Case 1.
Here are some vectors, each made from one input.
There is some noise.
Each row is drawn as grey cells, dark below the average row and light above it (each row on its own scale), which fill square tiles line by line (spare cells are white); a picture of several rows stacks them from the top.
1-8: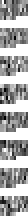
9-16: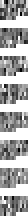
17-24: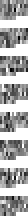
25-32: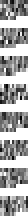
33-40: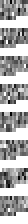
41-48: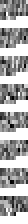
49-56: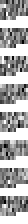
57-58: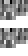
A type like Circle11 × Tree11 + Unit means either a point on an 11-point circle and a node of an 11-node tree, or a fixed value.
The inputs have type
Label7 × (Tree7 + Unit).
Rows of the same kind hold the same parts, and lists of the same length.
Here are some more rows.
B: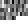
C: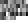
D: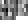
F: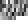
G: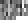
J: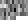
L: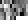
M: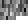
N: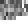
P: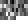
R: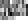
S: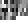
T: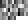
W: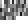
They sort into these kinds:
B, C, D, F, G, J, L, N, R, S, T, W
M, P

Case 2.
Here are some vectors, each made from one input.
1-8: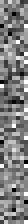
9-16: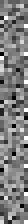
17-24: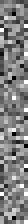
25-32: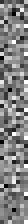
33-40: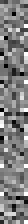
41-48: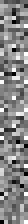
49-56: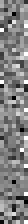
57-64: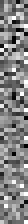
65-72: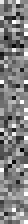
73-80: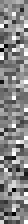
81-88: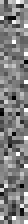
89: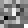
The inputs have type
Bool × Label10 + Unit.
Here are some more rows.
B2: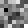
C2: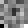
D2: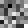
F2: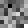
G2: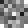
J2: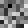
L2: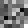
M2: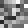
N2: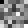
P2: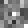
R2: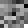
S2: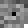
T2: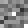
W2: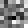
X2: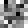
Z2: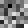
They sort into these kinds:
B2, C2, G2, L2, M2, N2, P2, R2, S2, T2, W2, X2
D2, F2, J2, Z2

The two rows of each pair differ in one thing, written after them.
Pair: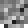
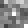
the label
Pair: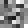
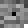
the label
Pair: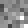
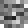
the label
